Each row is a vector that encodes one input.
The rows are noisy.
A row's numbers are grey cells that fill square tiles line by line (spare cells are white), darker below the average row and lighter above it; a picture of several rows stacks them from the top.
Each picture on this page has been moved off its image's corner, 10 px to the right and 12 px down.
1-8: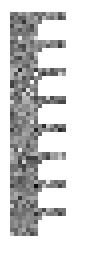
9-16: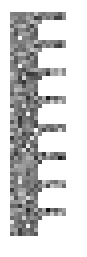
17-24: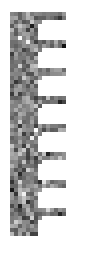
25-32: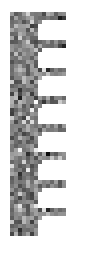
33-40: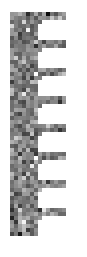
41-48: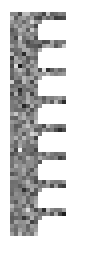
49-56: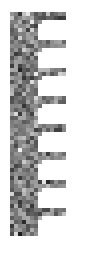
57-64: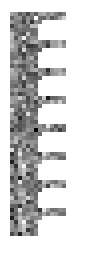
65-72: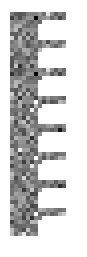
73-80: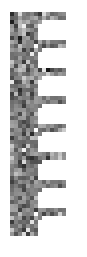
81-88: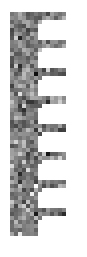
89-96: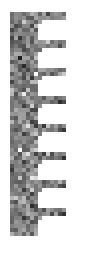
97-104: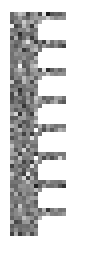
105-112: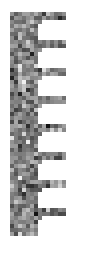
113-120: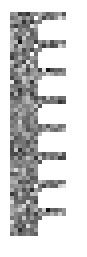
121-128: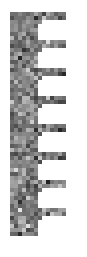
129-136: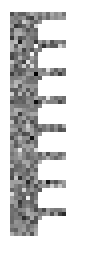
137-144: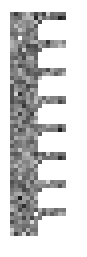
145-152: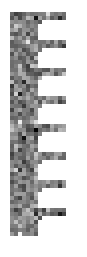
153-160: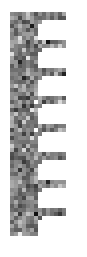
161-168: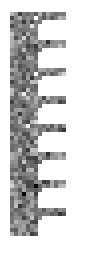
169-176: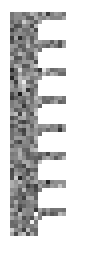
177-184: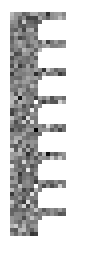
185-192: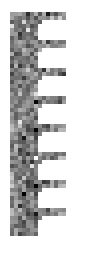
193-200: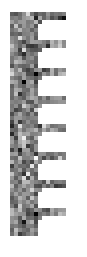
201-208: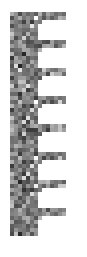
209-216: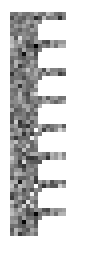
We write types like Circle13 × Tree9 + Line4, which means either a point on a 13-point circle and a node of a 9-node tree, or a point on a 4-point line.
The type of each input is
Bool × (Tree10 + Unit) + (Circle10 + Unit) × Tree9.
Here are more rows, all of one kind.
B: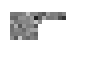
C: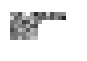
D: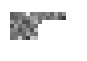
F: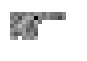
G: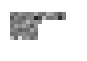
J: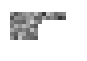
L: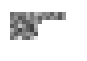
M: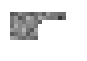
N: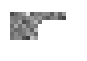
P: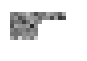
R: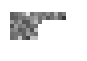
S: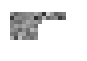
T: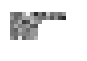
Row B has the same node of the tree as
D, N and R.
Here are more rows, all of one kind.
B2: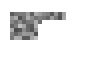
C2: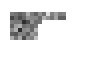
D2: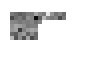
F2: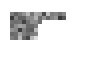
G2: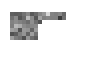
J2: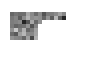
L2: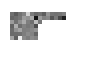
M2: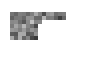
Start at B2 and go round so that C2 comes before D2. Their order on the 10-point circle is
B2, F2, C2, J2, M2, D2, L2, G2.
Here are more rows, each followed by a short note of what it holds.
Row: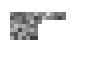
a point on a 10-point circle and a node of a 9-node tree
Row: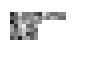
a true/false value
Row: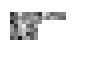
a true/false value
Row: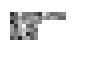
a true/false value
